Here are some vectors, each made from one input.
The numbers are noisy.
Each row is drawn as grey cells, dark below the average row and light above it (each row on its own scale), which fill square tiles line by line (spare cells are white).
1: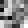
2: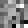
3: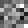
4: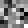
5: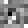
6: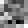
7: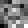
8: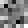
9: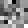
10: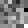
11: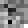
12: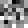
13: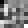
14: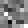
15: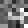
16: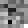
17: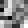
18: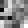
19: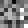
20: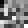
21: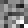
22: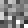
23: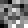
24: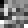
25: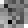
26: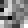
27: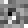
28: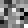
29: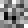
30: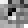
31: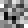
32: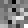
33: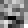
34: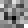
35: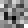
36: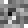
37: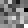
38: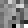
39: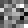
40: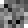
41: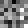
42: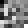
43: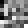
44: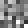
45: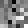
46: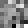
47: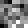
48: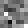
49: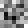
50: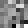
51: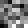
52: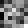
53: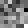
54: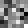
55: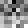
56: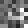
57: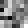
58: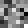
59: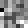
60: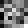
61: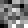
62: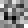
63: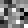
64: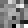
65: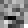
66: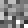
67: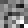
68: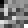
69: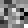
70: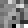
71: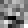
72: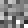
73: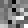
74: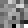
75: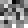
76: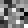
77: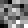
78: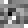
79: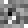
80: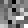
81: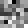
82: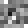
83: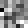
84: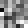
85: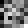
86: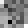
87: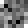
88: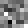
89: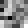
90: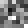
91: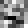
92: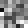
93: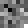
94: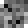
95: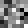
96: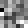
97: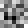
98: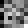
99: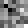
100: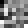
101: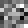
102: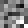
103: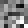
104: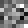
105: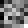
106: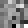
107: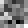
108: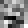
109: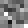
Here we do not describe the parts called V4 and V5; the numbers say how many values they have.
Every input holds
either a point on a 6-point circle and a true/false value, or a value of V4 and a value of V5.
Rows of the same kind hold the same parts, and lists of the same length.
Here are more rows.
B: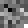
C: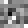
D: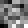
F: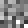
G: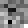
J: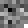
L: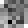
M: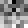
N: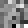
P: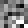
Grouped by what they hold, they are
B, C, G, J, L, M
D, F, N, P

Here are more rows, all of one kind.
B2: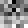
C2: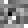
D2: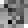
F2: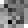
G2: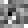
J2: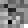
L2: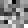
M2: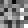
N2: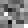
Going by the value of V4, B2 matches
D2, F2 and J2.
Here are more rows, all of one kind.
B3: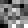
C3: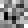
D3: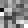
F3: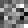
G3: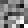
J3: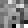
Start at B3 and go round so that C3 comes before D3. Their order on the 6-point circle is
B3, F3, J3, C3, D3, G3.
